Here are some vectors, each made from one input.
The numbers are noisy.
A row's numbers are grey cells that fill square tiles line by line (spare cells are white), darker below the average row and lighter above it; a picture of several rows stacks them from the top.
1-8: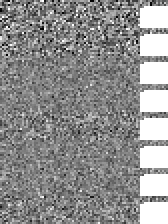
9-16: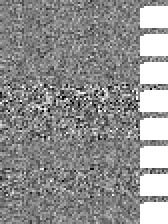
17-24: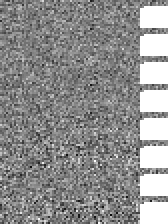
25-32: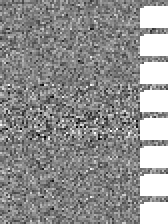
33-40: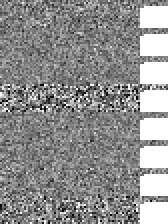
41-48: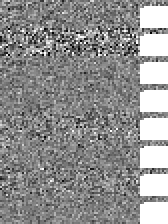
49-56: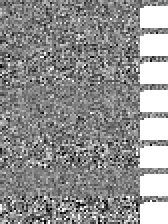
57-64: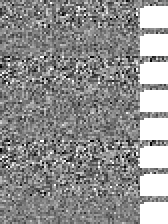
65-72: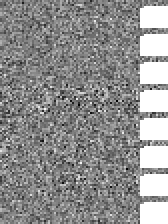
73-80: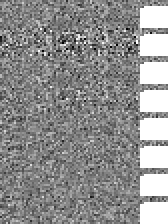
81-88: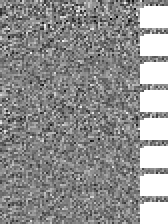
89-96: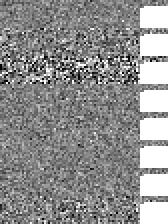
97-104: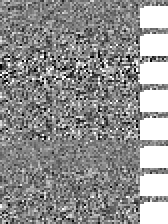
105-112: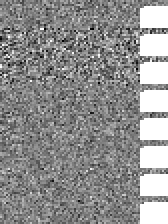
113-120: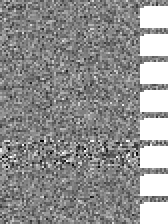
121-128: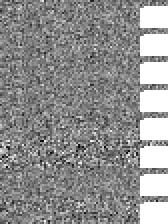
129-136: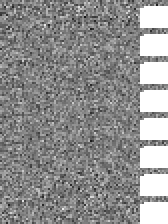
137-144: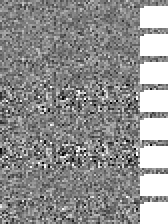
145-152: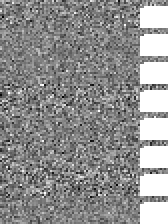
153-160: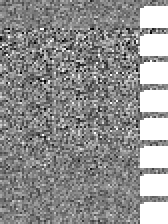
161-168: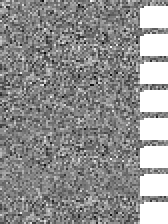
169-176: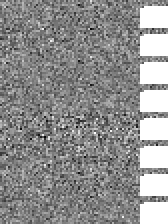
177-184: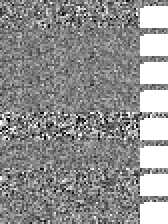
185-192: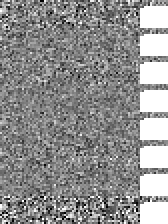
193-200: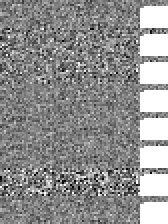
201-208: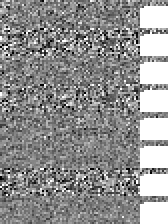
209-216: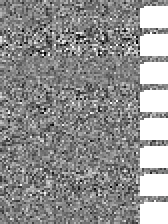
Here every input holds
either a fixed value, or a node of an 11-node tree, or three true/false values.
